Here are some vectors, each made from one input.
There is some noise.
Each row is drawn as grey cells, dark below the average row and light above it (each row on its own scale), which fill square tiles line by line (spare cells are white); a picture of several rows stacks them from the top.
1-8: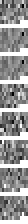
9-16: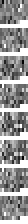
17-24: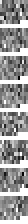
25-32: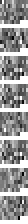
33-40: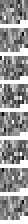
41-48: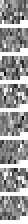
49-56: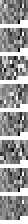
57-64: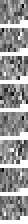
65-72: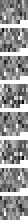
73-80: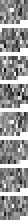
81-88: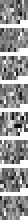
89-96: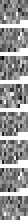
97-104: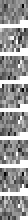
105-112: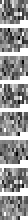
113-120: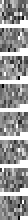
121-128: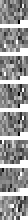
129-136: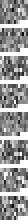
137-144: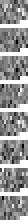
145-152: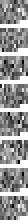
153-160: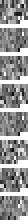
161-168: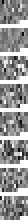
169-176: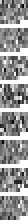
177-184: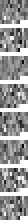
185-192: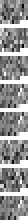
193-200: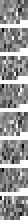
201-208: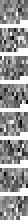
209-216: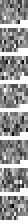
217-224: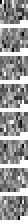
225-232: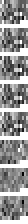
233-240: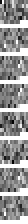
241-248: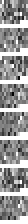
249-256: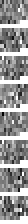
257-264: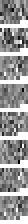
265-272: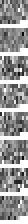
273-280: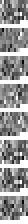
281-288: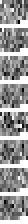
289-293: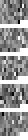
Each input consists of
either a point on a 9-point line, or four true/false values.
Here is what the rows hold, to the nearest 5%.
About 30% of them hold a point on a 9-point line. The rest hold four true/false values.
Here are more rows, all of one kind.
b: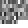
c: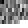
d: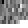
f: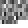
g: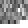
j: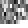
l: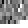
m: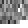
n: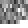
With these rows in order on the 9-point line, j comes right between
b and n.
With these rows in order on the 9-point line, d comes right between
c and l.
